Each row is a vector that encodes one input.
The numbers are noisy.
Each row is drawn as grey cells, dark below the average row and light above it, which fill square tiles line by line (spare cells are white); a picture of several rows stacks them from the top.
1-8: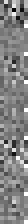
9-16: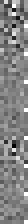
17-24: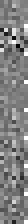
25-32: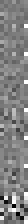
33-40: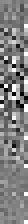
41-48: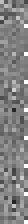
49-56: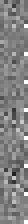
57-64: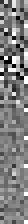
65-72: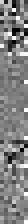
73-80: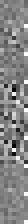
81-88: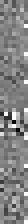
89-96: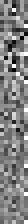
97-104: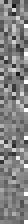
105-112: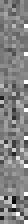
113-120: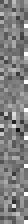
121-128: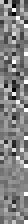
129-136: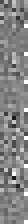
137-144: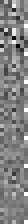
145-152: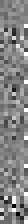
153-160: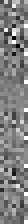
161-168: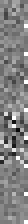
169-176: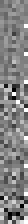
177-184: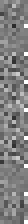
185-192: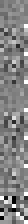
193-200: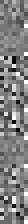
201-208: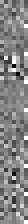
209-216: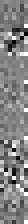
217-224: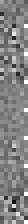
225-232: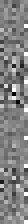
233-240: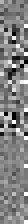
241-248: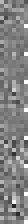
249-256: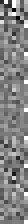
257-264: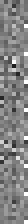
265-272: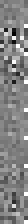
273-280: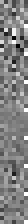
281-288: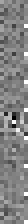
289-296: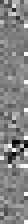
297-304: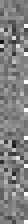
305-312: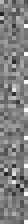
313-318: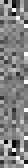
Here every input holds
either a point on a 6-point circle and a true/false value, or a fixed value.
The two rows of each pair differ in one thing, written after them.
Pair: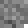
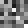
the place on the 6-point circle
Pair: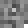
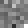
the true/false value
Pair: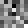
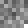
the true/false value
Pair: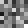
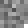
the place on the 6-point circle
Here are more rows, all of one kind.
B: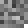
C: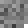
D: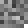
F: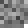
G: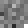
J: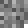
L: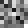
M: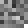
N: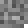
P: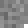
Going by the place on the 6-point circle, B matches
C, D, M and N.
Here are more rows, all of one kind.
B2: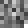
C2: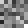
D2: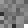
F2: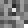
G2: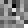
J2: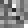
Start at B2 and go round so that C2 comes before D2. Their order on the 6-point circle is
B2, C2, D2, F2, G2, J2.
